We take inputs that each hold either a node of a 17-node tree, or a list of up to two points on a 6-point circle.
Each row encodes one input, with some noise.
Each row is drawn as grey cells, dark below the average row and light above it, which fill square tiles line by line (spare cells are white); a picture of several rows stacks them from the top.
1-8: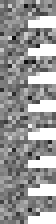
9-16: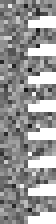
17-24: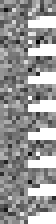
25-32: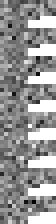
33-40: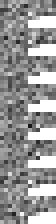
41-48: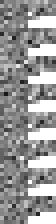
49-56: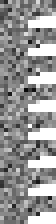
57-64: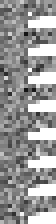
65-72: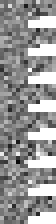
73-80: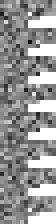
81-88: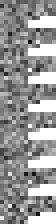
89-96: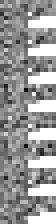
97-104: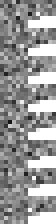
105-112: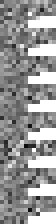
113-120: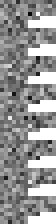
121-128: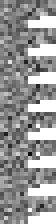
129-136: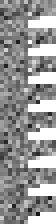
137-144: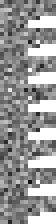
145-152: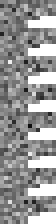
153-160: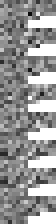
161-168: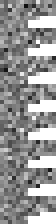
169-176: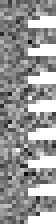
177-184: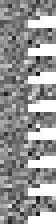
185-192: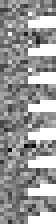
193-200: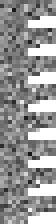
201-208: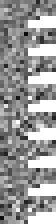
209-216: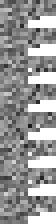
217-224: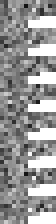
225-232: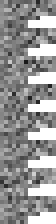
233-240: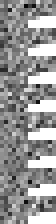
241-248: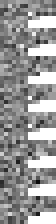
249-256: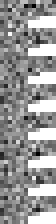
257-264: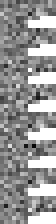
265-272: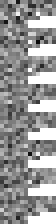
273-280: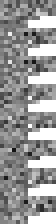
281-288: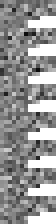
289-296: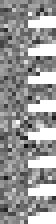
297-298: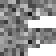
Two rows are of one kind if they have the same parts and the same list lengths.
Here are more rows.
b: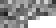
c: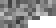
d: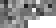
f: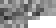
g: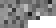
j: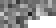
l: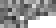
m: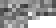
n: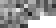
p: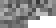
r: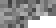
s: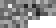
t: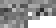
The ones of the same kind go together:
b, d, f, l, m, s, t
c, j, r
g, p
n

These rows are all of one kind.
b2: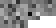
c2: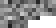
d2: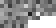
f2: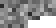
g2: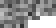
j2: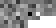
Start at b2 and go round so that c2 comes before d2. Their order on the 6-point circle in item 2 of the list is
b2, c2, f2, d2, g2, j2.
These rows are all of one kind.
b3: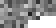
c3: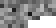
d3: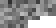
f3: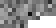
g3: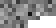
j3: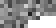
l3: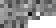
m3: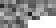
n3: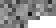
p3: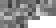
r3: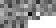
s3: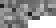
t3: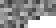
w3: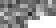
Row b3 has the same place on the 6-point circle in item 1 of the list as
j3, l3 and r3.
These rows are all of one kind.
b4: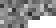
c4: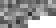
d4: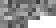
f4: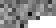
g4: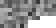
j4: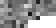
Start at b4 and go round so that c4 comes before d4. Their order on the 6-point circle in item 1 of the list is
b4, c4, d4, g4, j4, f4.
